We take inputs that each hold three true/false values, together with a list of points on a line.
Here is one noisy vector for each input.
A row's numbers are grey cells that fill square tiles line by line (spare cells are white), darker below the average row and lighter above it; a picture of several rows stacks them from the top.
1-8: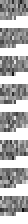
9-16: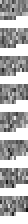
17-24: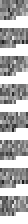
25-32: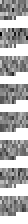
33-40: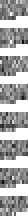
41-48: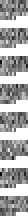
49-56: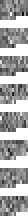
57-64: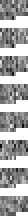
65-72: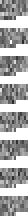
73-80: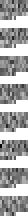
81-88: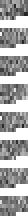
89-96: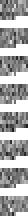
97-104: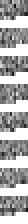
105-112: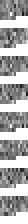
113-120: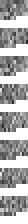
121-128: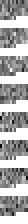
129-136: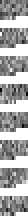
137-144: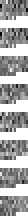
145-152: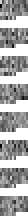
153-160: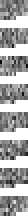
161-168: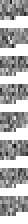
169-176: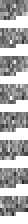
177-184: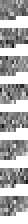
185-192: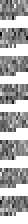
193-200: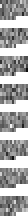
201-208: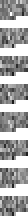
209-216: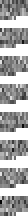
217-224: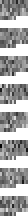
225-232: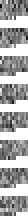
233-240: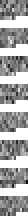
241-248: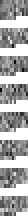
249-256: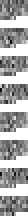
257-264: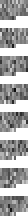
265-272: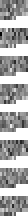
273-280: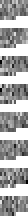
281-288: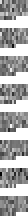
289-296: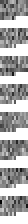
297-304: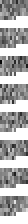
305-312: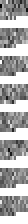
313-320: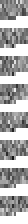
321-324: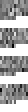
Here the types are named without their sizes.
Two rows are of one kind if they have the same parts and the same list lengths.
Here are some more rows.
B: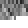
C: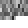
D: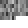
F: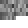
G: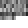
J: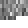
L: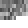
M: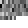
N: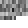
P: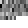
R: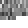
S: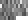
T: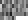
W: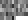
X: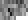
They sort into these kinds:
B, L, M, N, P, X
C, D, F, G, J
R, S, T, W

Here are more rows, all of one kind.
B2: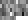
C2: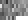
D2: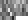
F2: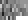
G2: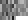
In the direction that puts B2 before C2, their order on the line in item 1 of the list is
B2, F2, C2, G2, D2.
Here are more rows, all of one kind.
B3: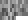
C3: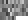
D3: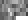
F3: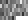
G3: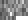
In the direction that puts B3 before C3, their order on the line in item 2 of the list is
F3, B3, D3, G3, C3.
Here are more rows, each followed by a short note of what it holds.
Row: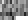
three true/false values, together with a list of one item
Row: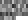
three true/false values, together with a list of one item
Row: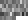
three true/false values, together with a list of two items
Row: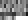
three true/false values, together with a list of two items
